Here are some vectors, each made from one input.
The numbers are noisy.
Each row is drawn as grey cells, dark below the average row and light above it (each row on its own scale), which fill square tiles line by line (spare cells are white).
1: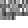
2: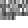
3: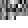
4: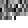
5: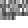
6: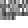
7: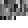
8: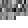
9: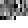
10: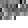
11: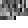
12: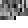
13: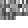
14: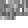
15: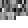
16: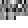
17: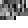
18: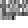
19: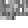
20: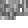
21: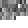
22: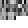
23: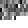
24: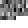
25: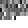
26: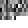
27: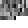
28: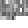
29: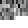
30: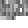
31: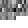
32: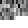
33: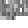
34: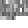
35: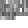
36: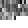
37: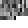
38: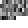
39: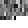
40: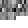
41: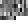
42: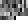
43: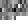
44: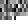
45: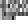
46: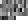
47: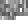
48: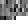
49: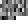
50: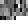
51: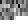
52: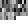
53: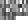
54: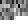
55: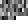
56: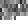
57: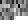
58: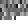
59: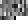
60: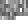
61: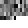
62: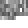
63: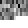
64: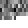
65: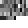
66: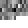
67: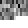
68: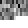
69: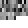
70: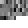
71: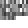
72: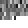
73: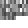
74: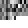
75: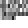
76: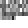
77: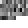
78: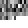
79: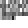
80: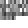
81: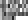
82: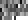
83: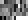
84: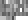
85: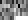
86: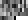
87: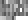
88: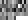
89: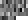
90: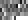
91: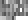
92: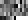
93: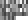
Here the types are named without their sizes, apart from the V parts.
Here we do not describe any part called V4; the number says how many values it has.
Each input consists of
a list of items, each a true/false value and a value of V4.
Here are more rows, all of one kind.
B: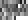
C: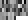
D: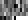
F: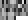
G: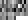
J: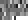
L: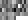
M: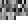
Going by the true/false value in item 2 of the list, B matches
D and J.
